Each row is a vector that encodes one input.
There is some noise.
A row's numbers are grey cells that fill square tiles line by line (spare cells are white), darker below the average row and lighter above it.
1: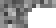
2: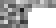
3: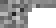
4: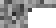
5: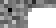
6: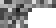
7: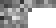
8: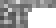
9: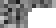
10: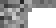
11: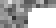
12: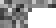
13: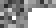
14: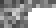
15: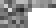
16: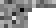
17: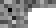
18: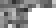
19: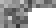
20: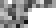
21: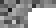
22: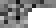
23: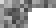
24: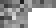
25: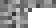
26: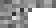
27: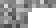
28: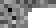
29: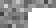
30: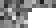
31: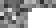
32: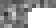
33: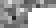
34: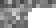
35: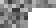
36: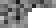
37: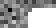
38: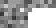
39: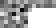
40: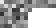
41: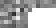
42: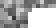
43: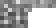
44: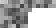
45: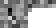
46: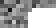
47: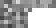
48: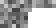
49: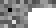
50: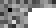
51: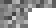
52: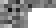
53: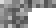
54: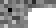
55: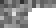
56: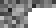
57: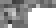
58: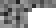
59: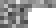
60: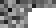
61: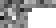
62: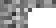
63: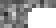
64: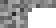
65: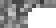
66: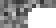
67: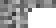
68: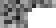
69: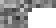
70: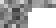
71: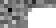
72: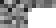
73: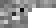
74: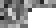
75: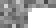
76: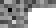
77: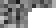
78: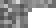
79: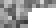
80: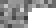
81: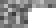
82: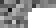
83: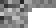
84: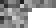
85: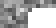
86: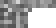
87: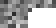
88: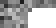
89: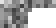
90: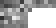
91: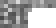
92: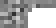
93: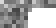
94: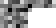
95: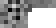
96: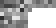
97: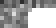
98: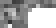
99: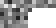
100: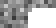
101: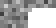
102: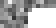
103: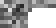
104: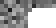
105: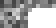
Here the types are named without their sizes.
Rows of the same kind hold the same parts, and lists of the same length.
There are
2 kinds of row.
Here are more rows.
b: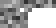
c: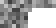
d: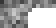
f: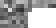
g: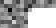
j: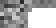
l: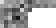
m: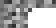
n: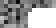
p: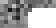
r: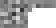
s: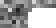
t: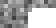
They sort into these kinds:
b, d, g, j, m, r, t
c, f, l, n, p, s

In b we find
a point on a circle and a node of a tree.
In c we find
a point on a circle and a label.
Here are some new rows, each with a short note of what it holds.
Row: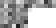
a point on a circle and a node of a tree
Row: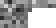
a point on a circle and a label
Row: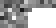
a point on a circle and a label
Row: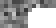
a point on a circle and a label
